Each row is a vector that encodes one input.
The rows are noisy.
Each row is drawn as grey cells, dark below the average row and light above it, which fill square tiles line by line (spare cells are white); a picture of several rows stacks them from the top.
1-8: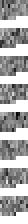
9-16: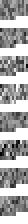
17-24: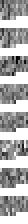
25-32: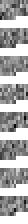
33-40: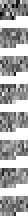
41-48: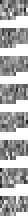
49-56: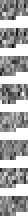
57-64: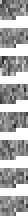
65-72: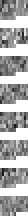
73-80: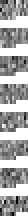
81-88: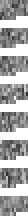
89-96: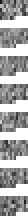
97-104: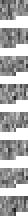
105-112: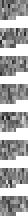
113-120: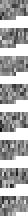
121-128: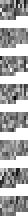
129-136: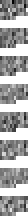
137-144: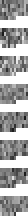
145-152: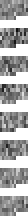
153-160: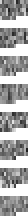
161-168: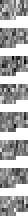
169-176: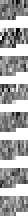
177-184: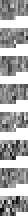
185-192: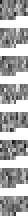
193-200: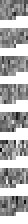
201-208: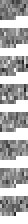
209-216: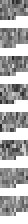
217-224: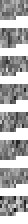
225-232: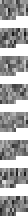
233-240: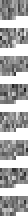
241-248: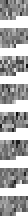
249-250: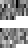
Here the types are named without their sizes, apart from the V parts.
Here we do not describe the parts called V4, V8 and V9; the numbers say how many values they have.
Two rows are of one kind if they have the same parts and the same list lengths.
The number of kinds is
4.
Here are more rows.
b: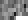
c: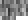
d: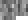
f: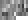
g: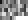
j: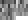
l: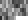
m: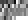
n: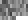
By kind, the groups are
b, g
c, d, j, m, n
f
l

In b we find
a value of V4 and a value of V9.
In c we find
a label and a node of a tree.
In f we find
a value of V8.
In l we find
a point on a line and a value of V4.
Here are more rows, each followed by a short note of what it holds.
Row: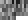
a point on a line and a value of V4
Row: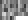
a value of V4 and a value of V9
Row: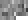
a value of V8
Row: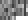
a point on a line and a value of V4
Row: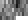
a point on a line and a value of V4
